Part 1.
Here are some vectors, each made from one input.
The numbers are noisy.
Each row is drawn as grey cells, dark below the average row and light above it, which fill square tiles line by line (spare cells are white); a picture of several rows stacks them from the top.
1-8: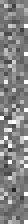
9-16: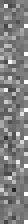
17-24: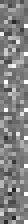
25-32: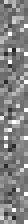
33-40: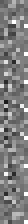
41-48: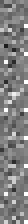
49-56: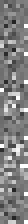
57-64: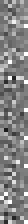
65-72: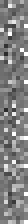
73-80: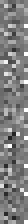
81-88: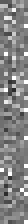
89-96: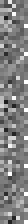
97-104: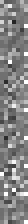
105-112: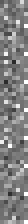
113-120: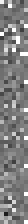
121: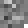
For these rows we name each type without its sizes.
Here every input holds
five true/false values.
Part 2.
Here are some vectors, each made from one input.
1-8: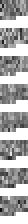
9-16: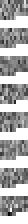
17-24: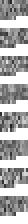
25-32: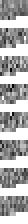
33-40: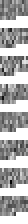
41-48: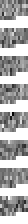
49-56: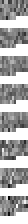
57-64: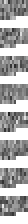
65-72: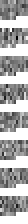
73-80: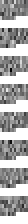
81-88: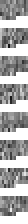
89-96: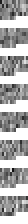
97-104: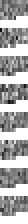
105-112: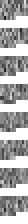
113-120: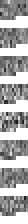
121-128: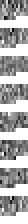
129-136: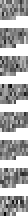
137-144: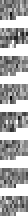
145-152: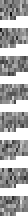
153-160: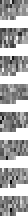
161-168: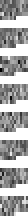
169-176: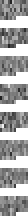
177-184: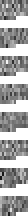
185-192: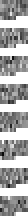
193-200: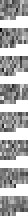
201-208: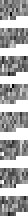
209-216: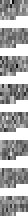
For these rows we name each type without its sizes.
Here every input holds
a node of a tree.
